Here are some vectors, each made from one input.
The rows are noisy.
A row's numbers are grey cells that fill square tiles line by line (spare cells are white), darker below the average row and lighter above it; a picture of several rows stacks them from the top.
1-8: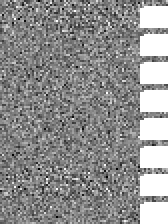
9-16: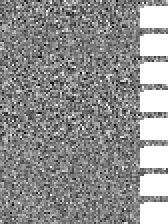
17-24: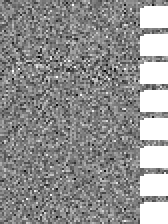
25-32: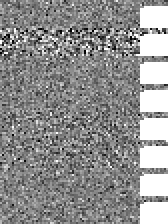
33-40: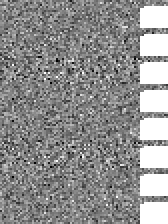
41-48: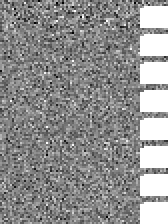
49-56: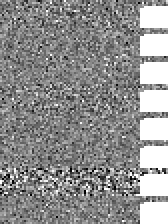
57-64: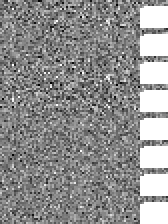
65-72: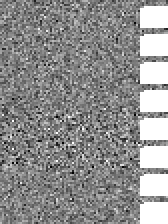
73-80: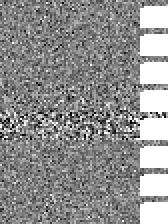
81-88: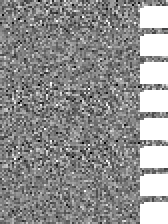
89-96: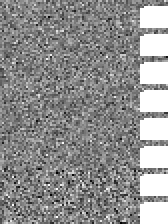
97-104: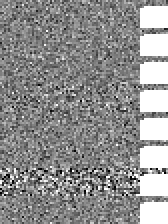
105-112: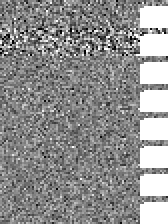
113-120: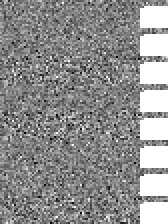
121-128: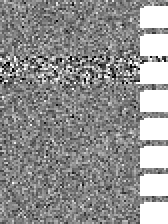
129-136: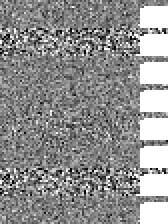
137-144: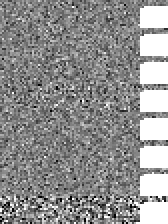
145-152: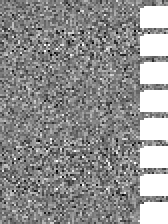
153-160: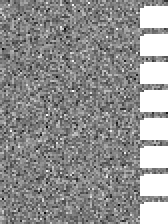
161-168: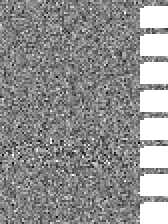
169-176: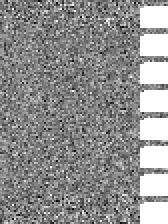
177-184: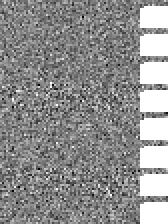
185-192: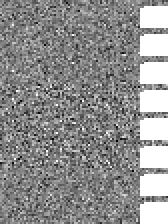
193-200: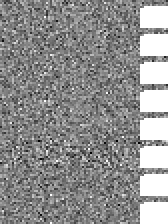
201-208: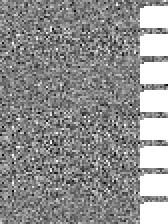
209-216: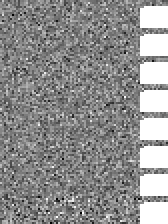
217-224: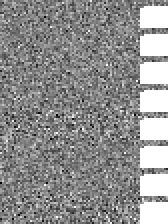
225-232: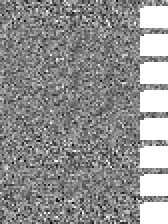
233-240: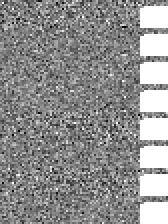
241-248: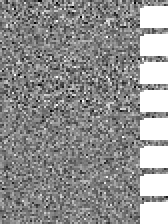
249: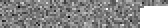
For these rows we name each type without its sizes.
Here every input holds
a list of items, each either a label and a true/false value, or a point on a line.
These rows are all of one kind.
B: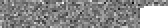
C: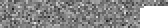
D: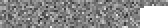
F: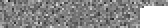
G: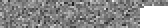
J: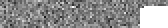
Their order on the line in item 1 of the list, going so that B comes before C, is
D, B, F, G, C, J.
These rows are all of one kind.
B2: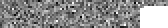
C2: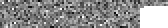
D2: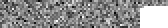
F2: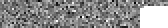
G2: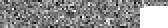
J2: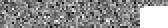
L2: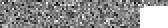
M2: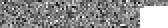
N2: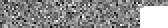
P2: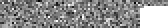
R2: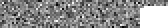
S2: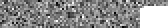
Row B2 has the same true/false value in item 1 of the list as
C2, F2 and G2.
